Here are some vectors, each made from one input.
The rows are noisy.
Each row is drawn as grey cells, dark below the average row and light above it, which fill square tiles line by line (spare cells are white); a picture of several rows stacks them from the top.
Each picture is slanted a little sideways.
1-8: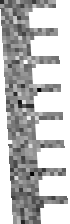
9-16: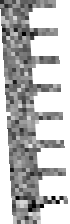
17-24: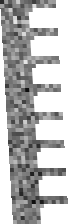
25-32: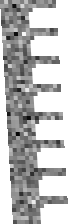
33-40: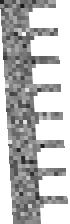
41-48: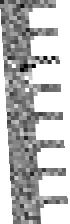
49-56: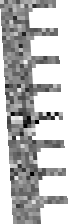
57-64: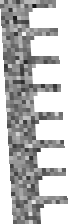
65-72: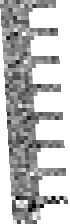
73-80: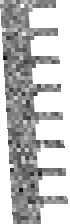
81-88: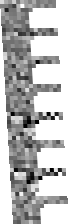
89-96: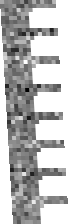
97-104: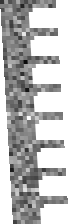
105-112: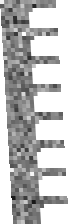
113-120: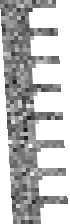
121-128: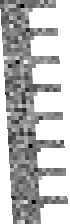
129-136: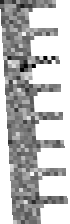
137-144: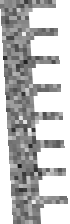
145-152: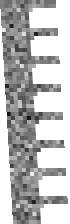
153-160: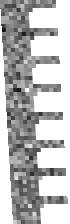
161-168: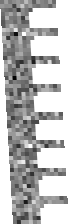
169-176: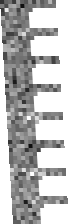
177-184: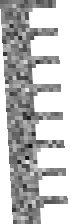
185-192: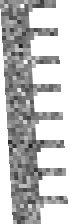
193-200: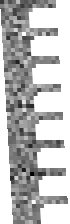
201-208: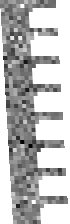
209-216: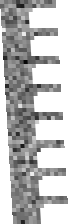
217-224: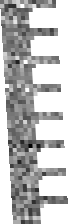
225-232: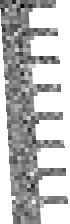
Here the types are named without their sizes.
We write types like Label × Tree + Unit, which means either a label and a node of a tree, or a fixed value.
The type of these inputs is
List(Line).
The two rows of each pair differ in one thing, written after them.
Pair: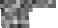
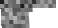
the place on the line in item 2 of the list
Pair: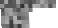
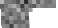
the place on the line in item 1 of the list
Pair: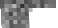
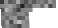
the place on the line in item 1 of the list
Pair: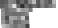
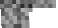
the place on the line in item 1 of the list
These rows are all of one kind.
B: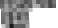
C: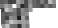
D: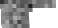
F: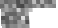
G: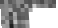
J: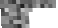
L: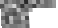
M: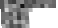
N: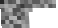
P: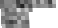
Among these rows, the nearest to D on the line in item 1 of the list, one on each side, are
B and G.
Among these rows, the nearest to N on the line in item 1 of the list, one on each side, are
C and J.
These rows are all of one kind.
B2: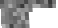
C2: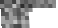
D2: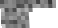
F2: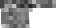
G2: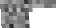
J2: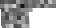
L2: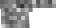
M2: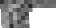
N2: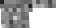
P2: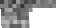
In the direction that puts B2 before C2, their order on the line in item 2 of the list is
M2, B2, G2, P2, F2, C2, J2, D2, N2, L2.
